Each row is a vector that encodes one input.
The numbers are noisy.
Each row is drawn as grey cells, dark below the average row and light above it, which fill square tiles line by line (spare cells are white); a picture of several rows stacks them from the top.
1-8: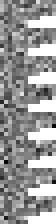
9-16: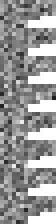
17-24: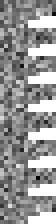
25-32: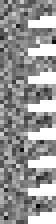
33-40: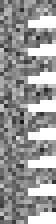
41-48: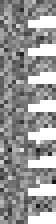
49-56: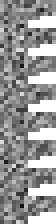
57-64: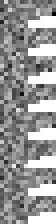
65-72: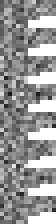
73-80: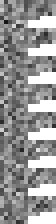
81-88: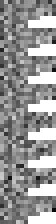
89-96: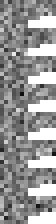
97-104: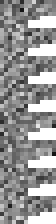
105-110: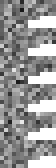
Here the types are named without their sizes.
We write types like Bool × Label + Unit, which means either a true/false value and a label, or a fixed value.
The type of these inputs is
Label × Label + Line.
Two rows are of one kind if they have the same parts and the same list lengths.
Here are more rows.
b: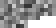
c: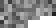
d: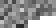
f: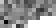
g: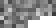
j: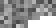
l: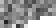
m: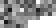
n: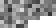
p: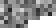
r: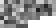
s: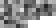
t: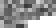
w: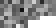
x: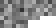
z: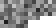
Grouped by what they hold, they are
b, d, f, l, m, n, p, r, s, t, z
c, g, j, w, x

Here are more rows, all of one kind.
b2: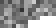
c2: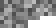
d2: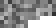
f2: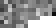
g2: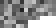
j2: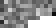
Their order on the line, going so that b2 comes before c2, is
g2, b2, c2, d2, f2, j2.
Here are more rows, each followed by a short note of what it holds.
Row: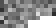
a point on a line
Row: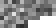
two labels
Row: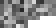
a point on a line
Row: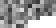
two labels
